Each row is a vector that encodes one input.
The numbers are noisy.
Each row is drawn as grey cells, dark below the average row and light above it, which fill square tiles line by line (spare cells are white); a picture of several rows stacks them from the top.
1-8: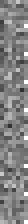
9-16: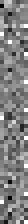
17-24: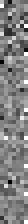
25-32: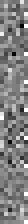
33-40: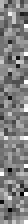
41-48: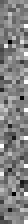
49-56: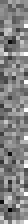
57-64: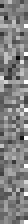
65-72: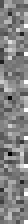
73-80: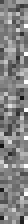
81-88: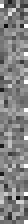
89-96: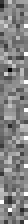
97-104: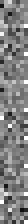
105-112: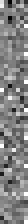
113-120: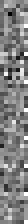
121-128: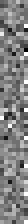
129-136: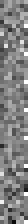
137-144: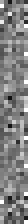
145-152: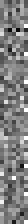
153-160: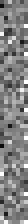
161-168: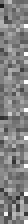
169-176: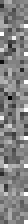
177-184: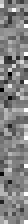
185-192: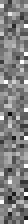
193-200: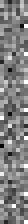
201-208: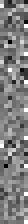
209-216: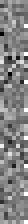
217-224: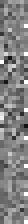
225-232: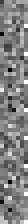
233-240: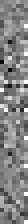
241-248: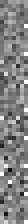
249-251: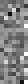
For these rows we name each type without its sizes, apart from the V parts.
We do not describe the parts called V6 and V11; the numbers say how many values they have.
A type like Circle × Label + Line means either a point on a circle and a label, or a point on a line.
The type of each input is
((Bool × Bool × Bool × Bool + Unit) × V11 + V6) × Line.
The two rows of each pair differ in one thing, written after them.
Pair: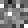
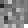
the place on the line
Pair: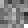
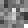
one of the four true/false values
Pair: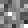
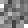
the value of V11
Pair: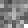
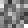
the place on the line
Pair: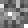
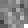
the place on the line
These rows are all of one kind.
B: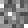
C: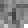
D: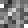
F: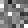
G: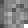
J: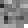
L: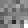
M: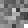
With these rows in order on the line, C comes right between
G and J.
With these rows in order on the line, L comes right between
G and M.
